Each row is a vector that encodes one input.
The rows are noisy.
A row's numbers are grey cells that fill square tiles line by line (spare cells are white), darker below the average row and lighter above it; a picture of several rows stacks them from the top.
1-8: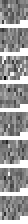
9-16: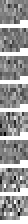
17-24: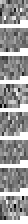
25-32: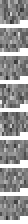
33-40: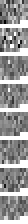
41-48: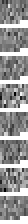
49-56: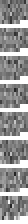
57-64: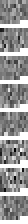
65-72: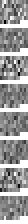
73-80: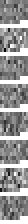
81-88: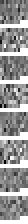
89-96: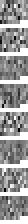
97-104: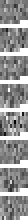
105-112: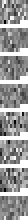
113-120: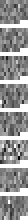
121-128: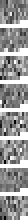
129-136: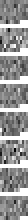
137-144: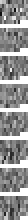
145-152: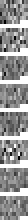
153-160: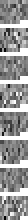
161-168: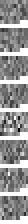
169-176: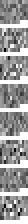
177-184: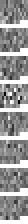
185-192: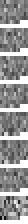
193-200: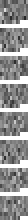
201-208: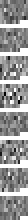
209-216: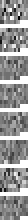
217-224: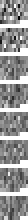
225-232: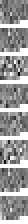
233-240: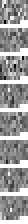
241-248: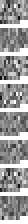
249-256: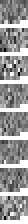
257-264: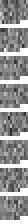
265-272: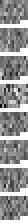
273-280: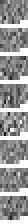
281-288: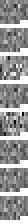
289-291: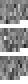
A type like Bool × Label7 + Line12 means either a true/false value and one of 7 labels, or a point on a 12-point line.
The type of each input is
(Circle20 + Unit) × Line13 + Line11.
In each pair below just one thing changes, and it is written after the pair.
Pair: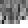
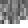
the place on the 13-point line
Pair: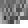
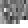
the place on the 13-point line
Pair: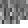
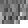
the place on the 13-point line
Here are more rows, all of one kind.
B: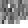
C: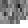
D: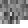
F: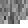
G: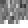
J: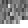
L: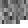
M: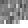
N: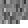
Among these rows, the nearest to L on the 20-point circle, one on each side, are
C and D.
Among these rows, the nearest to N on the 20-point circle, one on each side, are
D and G.
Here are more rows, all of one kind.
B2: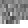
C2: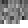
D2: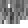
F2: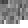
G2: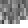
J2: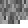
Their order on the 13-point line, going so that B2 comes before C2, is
D2, B2, F2, C2, G2, J2.
